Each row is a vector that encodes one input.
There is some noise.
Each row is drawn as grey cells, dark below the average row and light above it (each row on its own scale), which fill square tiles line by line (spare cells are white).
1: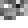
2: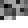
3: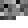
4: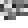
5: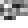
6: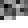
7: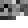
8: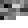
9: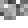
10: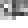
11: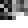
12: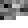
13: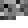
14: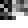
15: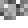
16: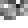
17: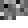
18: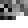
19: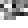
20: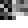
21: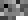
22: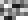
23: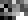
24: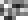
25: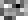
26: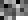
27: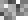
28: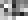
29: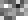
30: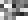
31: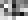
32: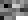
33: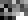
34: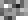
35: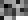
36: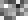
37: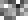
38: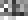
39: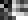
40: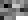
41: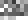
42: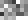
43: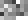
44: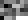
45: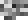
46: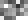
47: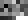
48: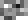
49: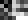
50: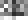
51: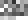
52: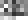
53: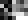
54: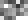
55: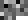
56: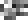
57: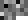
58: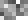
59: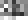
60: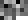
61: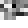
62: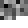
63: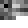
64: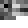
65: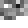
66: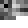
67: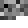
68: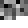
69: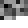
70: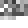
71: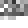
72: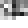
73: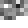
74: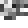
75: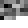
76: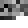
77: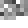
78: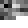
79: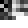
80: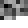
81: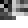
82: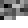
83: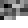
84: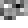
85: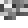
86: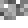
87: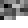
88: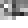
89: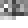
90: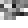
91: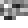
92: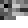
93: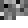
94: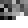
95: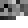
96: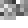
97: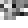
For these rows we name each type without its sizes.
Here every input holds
a point on a circle and a true/false value.
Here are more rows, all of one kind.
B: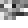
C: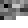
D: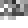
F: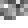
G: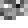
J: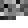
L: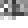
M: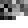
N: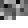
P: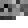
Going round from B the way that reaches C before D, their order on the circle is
B, J, P, M, G, F, C, D, L, N.
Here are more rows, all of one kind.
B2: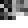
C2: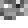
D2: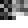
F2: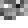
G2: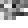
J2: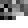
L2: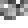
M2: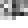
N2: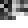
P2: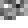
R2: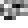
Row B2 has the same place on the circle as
C2, D2, F2 and P2.
